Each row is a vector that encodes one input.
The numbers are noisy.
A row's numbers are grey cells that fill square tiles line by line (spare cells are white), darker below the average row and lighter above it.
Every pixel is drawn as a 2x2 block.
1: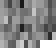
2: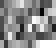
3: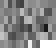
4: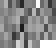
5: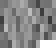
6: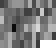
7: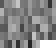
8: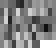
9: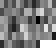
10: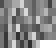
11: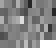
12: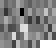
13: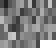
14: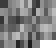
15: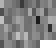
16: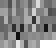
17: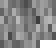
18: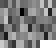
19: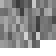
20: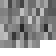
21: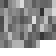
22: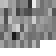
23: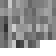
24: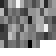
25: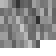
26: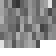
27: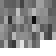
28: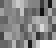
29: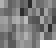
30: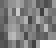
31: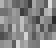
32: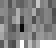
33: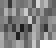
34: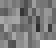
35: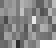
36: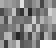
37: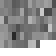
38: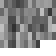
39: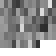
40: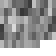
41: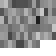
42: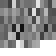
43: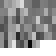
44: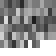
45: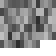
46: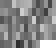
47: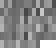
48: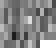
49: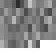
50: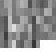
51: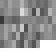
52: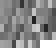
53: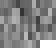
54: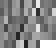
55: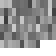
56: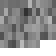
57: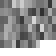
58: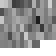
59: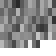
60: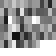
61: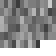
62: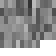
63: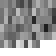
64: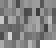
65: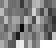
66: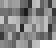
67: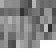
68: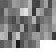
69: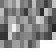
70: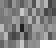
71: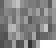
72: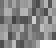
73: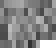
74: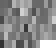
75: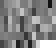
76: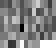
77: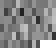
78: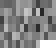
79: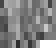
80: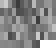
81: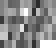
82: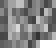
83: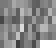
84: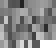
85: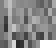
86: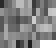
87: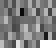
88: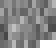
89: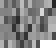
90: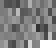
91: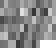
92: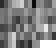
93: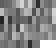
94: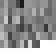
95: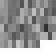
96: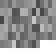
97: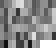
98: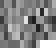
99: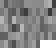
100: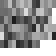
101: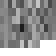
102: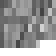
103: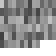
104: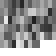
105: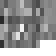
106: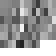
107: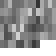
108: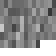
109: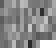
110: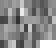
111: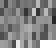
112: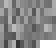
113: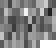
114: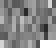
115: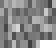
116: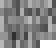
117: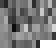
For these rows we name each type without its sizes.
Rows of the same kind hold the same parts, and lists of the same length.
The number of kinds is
2.
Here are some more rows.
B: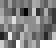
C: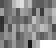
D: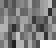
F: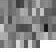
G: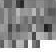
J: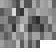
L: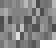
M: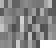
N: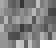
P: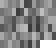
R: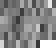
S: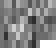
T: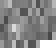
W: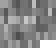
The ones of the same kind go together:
B, D, F, G, L, M, N, S, T, W
C, J, P, R

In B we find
a point on a line and four true/false values.
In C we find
a point on a line and a node of a tree.
